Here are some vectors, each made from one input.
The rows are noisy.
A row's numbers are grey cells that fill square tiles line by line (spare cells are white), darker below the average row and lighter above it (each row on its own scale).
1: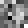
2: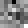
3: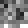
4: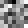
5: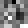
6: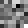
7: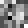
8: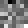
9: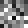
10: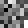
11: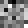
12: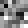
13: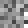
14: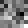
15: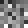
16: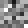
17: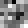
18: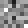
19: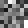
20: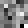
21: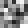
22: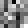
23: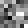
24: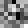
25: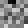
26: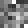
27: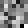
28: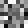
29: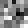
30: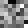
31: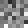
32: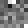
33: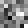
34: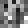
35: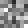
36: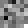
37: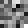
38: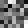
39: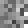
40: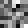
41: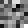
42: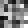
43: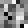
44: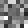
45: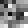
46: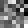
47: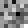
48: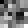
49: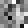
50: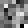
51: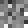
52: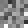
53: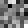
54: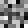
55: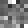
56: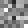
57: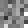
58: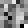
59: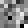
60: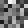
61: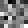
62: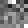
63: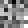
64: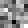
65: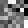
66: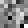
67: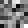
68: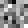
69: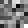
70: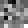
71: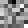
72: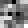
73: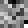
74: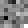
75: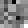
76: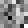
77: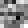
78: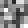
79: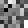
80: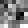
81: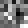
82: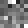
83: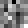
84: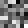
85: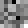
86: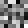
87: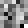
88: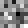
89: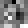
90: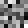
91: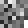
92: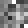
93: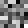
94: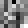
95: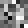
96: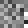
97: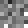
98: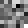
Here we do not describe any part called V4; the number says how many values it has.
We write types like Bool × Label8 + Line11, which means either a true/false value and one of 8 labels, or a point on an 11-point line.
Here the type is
List2(Bool × V4).
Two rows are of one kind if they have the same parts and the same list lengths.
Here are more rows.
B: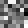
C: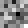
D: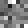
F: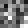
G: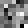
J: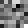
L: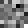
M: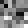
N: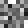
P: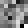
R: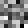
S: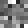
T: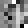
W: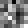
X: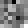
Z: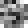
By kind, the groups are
B, D, G, N, P, R, S, T
C, F, M, W, X, Z
J, L

